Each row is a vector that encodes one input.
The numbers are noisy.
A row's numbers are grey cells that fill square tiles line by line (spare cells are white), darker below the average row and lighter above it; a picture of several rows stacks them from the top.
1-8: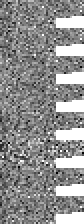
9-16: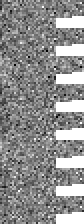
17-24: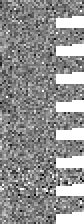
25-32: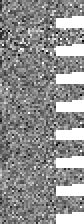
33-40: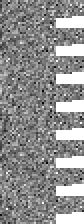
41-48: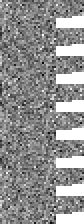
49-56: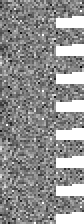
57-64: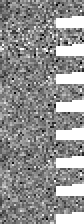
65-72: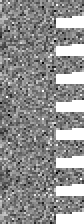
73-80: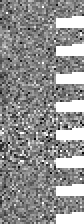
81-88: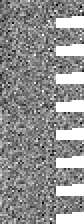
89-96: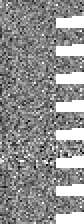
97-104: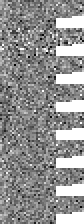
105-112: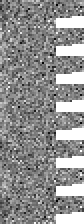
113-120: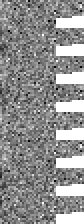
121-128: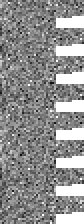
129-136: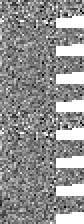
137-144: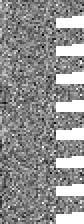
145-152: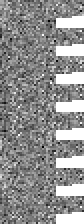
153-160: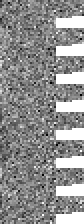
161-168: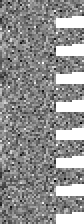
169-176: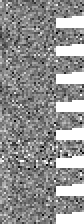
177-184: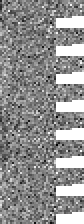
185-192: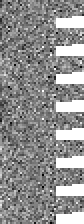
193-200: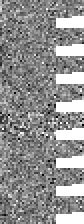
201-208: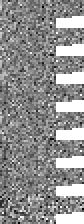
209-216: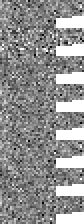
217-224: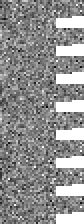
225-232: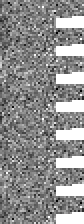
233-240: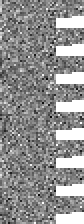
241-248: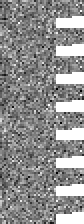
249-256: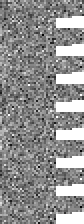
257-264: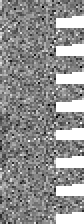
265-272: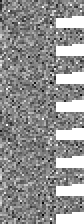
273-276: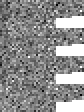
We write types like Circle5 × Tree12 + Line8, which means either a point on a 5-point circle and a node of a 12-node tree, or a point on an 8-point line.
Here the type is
Bool × (Tree18 + Unit).
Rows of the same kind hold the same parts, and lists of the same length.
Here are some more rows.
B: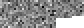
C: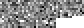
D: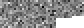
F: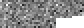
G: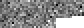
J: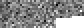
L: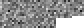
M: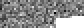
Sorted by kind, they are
B, D, F, G, J, L, M
C

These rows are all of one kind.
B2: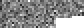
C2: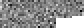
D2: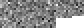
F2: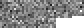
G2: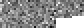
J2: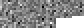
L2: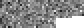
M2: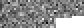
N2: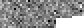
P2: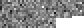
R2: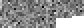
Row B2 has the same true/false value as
F2, L2, M2 and P2.
